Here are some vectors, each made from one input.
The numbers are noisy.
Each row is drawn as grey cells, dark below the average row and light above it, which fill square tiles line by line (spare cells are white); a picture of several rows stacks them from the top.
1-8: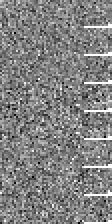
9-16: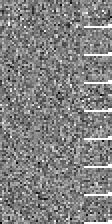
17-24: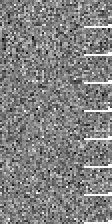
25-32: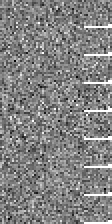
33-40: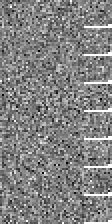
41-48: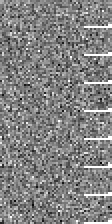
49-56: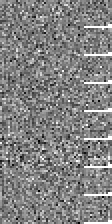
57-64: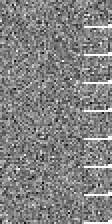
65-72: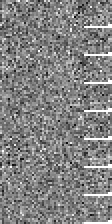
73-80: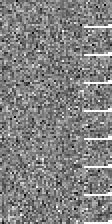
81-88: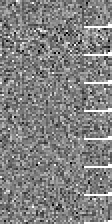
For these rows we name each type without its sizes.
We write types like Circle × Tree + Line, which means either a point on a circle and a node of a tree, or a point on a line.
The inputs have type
Bool × Bool × Bool × Label × Label × Line.
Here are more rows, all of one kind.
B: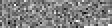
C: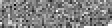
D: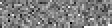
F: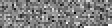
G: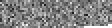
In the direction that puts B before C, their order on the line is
B, G, D, C, F.
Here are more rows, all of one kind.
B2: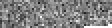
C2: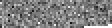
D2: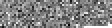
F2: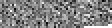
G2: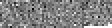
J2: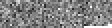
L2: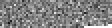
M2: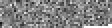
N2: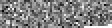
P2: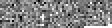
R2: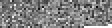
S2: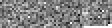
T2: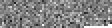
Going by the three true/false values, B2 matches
L2 and T2.
